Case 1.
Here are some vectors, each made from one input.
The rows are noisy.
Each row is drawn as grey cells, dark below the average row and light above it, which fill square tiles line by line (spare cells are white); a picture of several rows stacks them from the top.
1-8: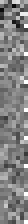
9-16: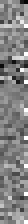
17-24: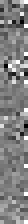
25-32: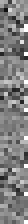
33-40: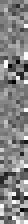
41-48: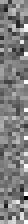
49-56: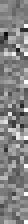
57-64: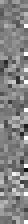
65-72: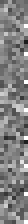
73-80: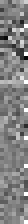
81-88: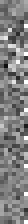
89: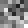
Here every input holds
either a fixed value, or four true/false values.
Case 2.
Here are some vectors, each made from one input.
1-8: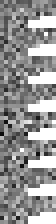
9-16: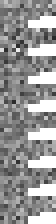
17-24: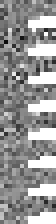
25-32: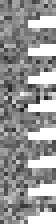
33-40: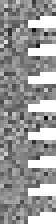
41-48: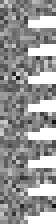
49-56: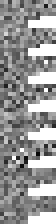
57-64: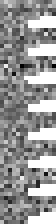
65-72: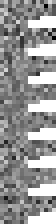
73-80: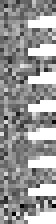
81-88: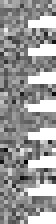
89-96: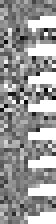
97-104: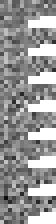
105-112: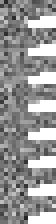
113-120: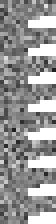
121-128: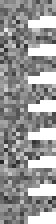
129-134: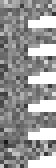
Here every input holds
three true/false values.
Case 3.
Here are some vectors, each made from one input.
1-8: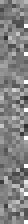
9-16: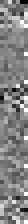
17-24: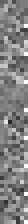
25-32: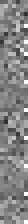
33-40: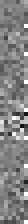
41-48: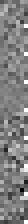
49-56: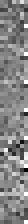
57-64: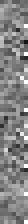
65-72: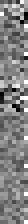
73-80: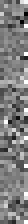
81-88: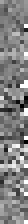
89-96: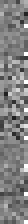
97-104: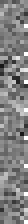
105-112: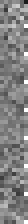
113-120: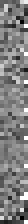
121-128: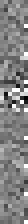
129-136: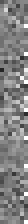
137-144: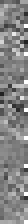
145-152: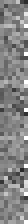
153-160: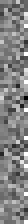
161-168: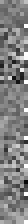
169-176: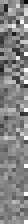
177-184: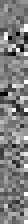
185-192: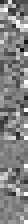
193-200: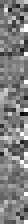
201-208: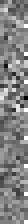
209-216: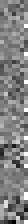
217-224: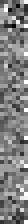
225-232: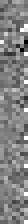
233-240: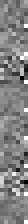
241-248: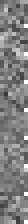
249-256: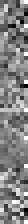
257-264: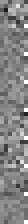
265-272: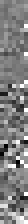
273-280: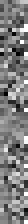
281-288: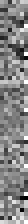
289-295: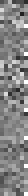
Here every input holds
either a fixed value, or three true/false values.
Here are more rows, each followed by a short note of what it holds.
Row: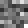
a fixed value
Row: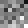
a fixed value
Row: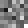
a fixed value
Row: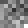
a fixed value
